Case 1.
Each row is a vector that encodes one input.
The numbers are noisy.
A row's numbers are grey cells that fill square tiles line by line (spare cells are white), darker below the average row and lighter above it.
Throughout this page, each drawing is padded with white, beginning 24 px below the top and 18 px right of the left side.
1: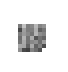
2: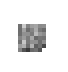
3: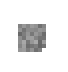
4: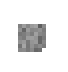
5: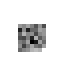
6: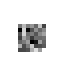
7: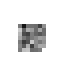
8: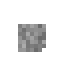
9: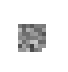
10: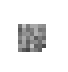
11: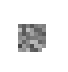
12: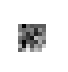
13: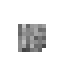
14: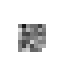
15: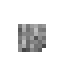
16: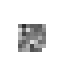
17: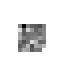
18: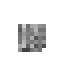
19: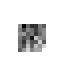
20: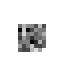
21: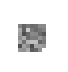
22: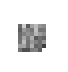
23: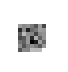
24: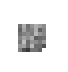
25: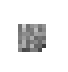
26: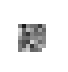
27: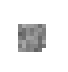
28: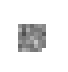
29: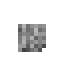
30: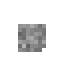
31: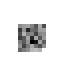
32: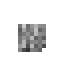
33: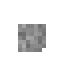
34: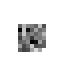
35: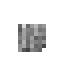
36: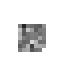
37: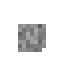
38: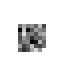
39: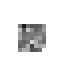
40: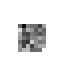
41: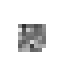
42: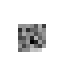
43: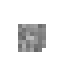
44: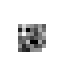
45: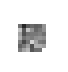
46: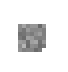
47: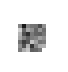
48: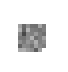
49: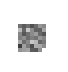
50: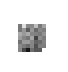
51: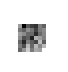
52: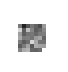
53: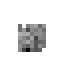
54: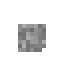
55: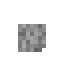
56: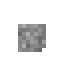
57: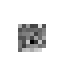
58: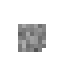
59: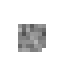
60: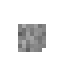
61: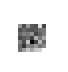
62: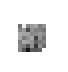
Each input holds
a point on a 7-point line and a true/false value.
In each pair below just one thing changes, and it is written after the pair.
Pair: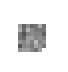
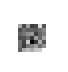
the true/false value
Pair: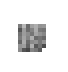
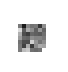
the place on the 7-point line
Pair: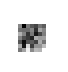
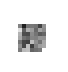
the true/false value
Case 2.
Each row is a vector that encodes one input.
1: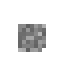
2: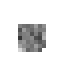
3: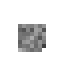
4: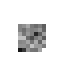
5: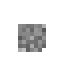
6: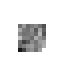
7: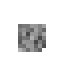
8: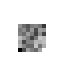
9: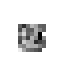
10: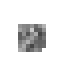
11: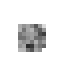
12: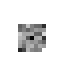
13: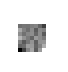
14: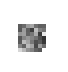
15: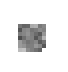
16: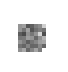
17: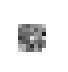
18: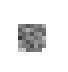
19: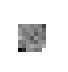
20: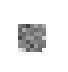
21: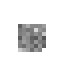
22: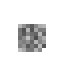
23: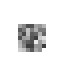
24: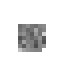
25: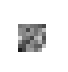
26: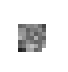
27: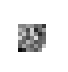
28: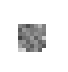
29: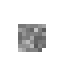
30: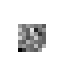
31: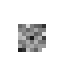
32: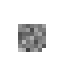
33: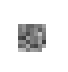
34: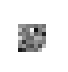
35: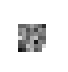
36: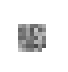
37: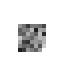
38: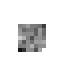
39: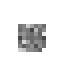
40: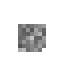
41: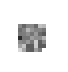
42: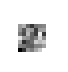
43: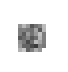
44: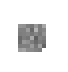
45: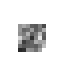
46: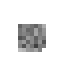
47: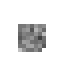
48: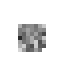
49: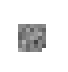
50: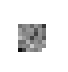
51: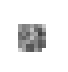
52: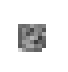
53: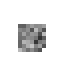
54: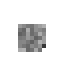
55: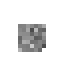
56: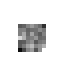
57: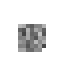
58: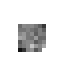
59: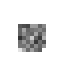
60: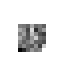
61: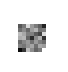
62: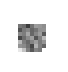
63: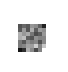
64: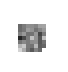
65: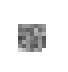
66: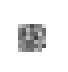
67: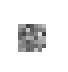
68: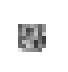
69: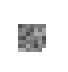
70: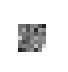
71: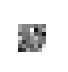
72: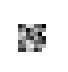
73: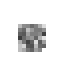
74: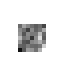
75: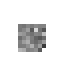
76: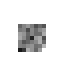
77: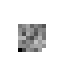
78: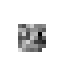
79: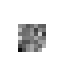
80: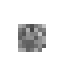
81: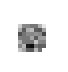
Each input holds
a point on a 5-point line and a true/false value.
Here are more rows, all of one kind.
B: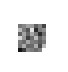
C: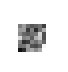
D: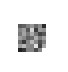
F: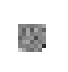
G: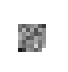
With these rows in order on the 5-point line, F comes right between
C and G.
